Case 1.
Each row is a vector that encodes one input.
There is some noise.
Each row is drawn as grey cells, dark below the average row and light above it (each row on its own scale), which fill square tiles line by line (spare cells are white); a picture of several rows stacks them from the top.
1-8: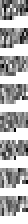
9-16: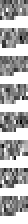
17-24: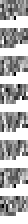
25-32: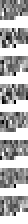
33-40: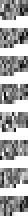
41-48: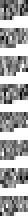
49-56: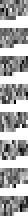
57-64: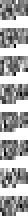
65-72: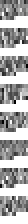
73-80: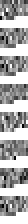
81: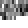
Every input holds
a list of up to two points on a 5-point line.
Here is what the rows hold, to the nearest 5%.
All of them are lists of up to two points on a 5-point line: about 10% are empty, 40% hold one and 50% two.
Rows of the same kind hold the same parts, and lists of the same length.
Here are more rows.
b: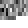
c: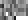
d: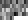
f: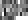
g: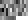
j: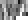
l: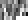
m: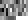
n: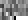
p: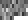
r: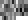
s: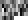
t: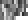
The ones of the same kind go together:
b, g, m
c, f, n, r, s
d, j, l, p, t

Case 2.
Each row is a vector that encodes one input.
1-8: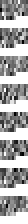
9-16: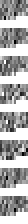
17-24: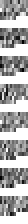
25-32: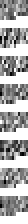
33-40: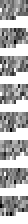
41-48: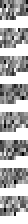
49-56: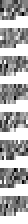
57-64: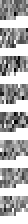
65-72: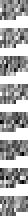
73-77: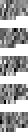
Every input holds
a point on a 5-point line and a true/false value.
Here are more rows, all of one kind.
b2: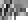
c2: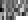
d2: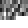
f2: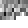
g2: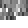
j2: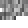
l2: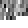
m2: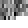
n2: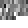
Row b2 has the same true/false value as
f2, j2 and m2.
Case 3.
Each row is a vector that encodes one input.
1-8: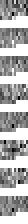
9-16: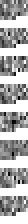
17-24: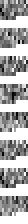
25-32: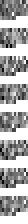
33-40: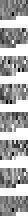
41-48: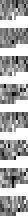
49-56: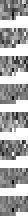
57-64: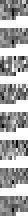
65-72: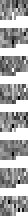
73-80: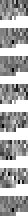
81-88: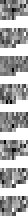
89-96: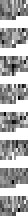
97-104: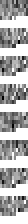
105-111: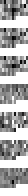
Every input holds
either one of 12 labels, or a point on a 14-point line.
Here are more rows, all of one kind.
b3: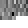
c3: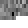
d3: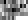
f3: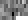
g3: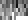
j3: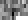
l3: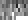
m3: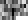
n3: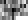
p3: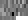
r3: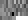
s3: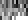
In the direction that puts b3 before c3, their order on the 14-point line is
l3, g3, s3, b3, r3, p3, c3, f3, j3, m3, n3, d3.
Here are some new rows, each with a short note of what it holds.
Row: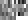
one of 12 labels
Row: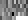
a point on a 14-point line
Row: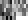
one of 12 labels
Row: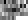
a point on a 14-point line
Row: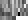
one of 12 labels
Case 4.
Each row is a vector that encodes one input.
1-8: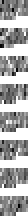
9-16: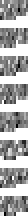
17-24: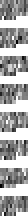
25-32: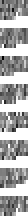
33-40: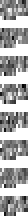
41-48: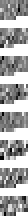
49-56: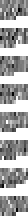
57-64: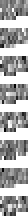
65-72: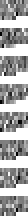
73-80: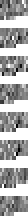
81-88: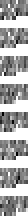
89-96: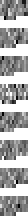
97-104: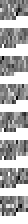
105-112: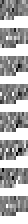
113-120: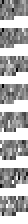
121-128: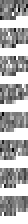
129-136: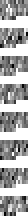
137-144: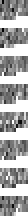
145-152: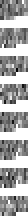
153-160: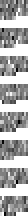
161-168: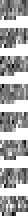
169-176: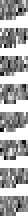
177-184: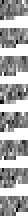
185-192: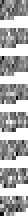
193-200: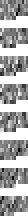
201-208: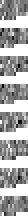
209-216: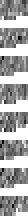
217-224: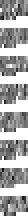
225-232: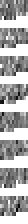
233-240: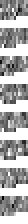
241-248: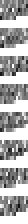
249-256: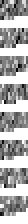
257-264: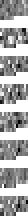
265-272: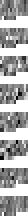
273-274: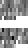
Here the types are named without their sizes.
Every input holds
a list of points on a line.
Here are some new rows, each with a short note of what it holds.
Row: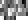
a list of one item
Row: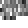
a list of one item
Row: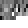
the empty list
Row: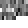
a list of two items
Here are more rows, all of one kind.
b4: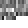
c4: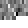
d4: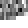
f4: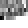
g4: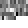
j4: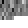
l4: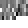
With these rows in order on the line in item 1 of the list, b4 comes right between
c4 and g4.
